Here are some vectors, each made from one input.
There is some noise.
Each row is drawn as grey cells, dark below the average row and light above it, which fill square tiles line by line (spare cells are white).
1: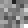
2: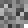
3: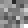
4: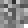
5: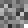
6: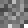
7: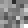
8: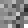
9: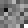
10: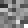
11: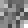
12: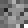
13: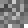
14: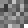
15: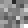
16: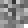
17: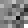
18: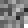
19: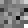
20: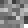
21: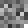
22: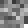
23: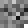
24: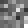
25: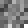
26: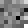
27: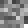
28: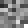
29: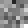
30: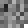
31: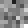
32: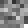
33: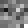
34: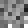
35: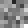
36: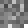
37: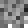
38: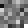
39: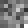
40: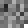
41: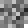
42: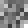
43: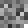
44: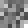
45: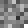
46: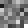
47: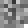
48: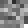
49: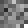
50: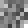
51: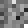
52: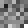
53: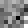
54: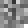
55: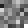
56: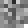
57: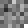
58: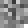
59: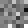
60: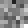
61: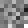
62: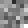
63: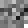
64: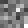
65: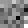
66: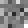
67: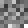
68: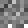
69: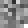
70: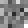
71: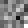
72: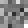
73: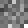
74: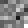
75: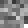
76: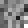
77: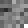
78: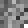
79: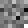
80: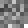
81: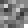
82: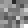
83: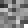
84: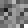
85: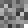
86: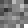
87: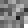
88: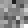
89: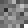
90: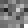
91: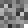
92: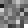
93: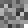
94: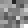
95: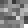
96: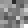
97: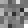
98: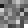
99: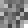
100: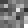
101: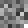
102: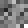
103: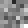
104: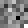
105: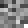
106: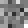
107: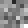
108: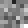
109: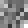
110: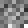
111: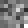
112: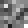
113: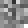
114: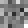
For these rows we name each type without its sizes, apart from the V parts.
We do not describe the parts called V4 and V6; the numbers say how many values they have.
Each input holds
either a point on a line, a value of V4 and a value of V6, or three true/false values.
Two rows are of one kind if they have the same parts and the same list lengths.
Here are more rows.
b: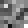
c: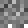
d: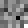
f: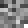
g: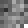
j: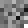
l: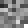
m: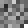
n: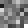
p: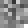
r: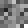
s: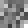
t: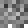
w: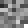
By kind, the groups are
b, c, d, g, j, m, r, t
f, l, n, p, s, w

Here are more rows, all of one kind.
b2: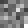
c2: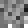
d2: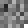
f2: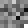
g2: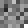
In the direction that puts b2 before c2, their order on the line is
b2, g2, d2, f2, c2.
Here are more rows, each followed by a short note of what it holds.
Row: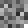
three true/false values
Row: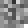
three true/false values
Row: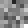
three true/false values
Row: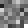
three true/false values
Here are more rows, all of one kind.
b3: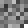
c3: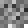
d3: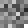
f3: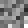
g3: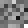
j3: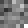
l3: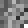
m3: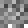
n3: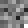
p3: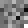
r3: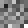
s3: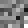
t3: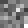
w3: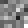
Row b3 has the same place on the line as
g3, p3 and s3.
